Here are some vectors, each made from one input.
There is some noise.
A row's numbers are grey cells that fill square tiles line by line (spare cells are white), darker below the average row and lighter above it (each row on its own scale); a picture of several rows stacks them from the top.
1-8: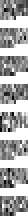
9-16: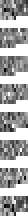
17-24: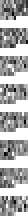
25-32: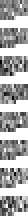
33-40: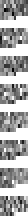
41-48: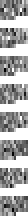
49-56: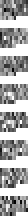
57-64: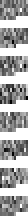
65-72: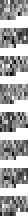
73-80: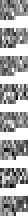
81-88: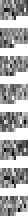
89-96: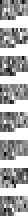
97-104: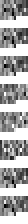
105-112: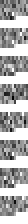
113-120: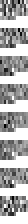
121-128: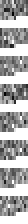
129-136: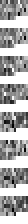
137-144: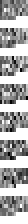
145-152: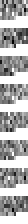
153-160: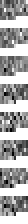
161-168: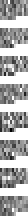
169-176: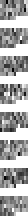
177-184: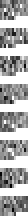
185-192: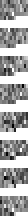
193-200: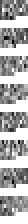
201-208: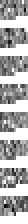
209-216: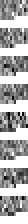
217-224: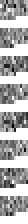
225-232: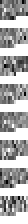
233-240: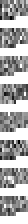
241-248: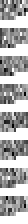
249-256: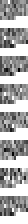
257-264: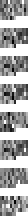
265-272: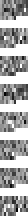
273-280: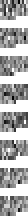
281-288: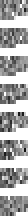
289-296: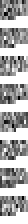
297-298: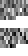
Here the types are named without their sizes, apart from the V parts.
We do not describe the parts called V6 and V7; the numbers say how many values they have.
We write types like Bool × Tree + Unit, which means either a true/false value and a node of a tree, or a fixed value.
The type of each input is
Bool × V6 + (Circle + Unit) × Label × V7.
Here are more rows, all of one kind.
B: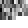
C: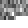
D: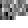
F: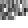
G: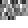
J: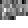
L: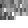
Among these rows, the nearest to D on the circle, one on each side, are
B and F.
